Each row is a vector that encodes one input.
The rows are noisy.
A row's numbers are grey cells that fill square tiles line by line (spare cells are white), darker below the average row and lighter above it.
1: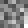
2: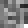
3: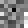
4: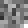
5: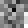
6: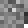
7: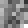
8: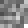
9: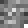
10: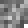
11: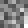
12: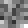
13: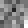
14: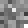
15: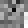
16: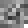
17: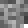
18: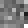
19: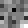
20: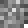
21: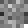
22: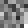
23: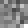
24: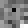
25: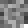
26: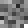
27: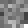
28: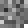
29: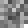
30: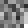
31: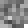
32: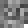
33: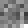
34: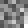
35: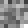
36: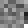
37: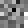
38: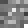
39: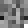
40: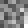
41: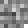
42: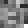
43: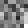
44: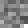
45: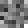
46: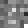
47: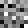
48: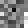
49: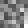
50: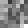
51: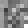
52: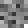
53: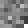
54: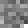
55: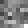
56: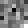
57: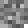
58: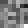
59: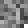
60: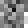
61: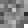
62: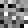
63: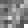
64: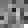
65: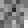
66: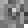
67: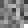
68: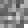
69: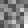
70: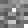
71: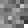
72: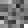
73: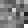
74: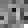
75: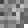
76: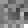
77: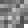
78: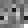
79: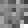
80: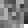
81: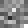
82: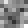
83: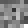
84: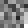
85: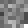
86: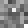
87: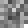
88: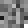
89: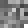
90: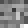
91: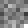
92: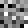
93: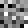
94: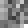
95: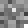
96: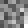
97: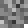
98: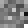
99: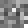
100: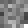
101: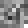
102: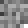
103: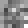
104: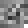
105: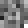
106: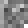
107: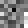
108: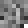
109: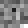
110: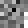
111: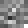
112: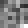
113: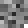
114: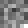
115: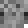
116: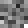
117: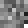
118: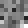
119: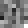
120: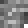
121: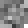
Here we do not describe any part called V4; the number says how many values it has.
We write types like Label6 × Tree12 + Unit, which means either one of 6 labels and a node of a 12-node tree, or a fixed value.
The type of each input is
List3(Bool × V4).
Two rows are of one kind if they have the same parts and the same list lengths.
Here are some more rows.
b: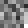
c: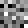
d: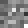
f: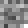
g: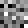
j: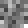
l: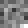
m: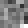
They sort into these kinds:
b
c, g
d, j, l, m
f

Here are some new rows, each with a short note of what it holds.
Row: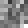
a list of two items
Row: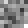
a list of two items
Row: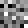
the empty list
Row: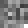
a list of three items
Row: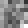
a list of two items
